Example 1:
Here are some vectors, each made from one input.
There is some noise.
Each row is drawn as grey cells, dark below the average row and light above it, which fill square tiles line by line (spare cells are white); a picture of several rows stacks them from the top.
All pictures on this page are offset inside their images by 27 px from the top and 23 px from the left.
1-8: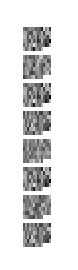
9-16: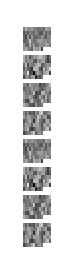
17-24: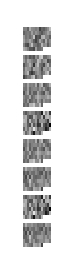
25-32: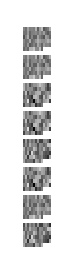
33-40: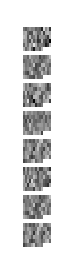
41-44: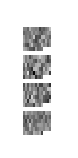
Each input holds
a point on a 7-point line.
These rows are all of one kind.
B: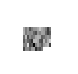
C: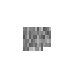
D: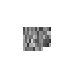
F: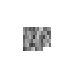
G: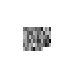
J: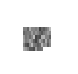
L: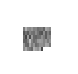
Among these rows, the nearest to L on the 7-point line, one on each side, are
C and J.
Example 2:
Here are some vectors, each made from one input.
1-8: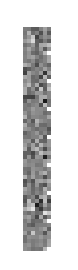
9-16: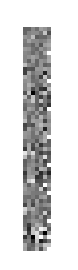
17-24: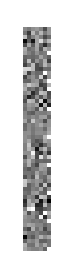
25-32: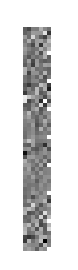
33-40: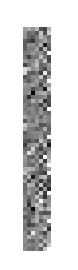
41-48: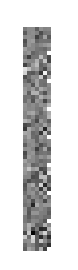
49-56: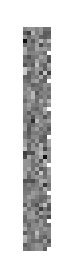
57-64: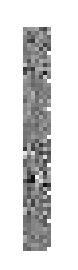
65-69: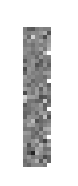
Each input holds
a point on an 11-point line.
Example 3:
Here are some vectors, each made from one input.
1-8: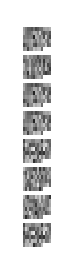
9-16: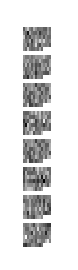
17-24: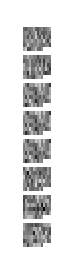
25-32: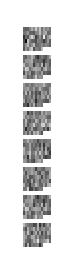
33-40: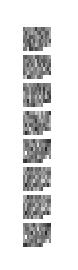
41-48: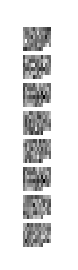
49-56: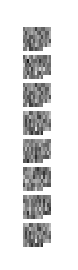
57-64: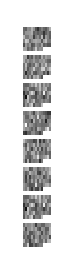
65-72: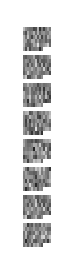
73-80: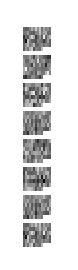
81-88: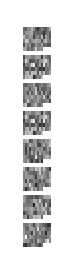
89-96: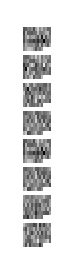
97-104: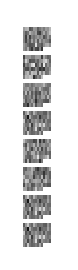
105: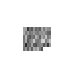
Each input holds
a point on a 15-point line.
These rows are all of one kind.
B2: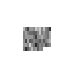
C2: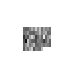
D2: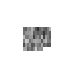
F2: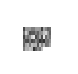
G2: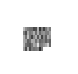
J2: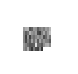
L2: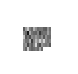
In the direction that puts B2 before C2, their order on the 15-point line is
G2, J2, L2, D2, B2, C2, F2.
